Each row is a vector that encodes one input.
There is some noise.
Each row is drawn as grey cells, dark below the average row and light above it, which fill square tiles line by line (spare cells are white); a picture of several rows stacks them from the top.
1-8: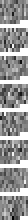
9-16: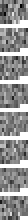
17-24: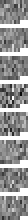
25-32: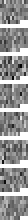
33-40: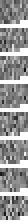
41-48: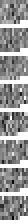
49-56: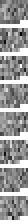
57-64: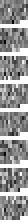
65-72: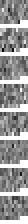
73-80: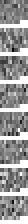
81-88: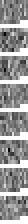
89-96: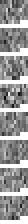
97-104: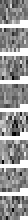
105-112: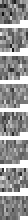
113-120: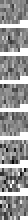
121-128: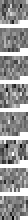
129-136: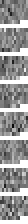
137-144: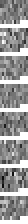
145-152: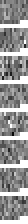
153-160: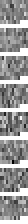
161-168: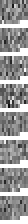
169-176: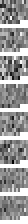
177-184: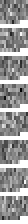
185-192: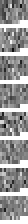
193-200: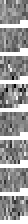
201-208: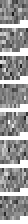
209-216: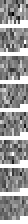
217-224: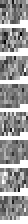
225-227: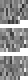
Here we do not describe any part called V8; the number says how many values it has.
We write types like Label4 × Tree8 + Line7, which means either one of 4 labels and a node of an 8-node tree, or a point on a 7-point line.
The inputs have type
(Label4 × Line5 + List3(V8)) × Label6.
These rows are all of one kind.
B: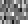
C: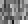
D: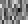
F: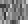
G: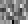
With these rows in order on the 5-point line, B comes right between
C and D.
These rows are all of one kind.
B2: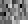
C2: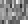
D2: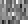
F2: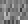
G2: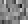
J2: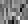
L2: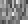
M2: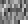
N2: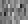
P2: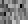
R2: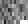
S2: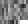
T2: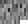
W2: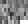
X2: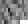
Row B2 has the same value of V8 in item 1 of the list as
D2, G2, M2 and T2.
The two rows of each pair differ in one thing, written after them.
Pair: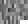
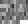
the value of V8 in item 1 of the list
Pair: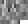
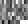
the value of V8 in item 1 of the list
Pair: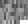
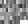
the label
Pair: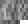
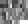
the label
